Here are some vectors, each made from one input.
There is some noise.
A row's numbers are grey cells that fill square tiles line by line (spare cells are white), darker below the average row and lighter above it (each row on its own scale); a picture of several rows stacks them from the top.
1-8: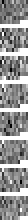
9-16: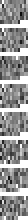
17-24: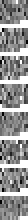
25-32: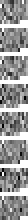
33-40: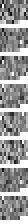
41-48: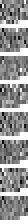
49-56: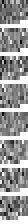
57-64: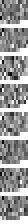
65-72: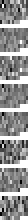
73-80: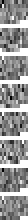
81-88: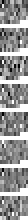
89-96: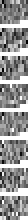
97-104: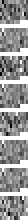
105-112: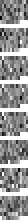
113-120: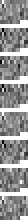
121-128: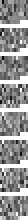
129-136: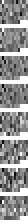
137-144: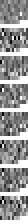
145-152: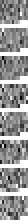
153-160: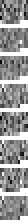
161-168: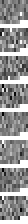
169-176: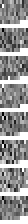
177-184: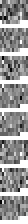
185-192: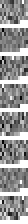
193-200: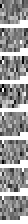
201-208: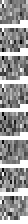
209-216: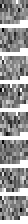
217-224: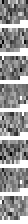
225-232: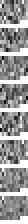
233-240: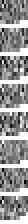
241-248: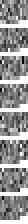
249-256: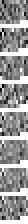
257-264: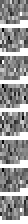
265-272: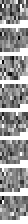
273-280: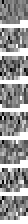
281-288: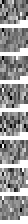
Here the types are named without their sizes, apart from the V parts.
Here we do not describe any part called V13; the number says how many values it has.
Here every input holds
either three true/false values and a value of V13, or a list of points on a line.
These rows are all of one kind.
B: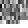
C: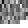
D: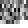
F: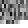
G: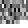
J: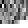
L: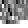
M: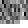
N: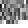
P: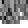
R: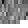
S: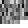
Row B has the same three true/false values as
D, F, G and N.
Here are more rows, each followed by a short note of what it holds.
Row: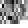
a list of one item
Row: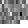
a list of two items
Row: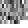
a list of one item
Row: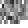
a list of one item
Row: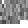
a list of three items
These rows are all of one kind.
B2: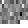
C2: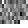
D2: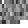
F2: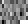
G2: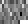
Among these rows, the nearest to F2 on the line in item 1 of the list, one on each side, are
C2 and D2.
